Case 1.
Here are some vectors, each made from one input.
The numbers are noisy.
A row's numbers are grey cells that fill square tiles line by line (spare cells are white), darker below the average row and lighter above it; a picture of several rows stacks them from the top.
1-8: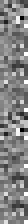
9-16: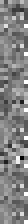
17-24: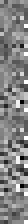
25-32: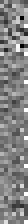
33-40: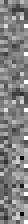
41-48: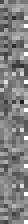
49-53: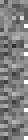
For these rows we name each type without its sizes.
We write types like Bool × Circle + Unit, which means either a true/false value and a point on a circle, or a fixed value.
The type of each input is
Line.
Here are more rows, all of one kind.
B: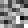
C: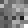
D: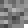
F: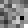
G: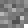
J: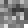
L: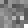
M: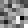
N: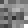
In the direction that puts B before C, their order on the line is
B, M, F, C, N, D, G, L, J.
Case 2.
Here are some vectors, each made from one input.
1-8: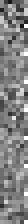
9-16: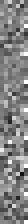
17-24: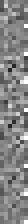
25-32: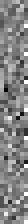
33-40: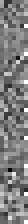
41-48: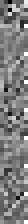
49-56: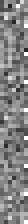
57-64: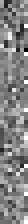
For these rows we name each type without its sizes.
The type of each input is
Label.
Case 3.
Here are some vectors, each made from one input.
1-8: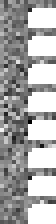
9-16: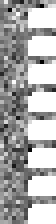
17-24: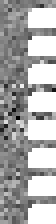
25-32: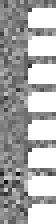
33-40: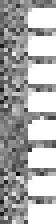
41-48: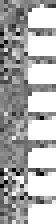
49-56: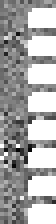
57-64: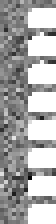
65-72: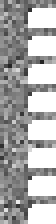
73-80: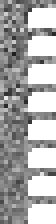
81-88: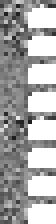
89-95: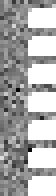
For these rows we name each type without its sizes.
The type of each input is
Tree.
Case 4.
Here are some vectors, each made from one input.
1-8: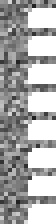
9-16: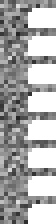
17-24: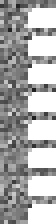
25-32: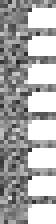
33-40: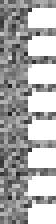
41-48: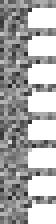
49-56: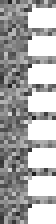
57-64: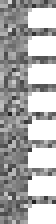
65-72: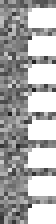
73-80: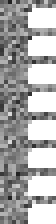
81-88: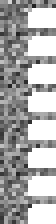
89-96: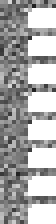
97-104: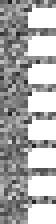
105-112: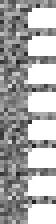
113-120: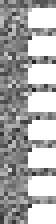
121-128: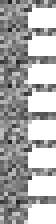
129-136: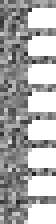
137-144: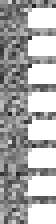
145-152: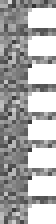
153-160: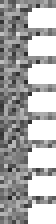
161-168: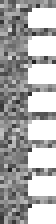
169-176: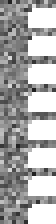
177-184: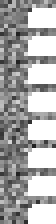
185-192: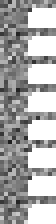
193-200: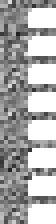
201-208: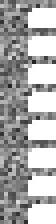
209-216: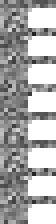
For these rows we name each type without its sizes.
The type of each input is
Bool × Bool × Bool.
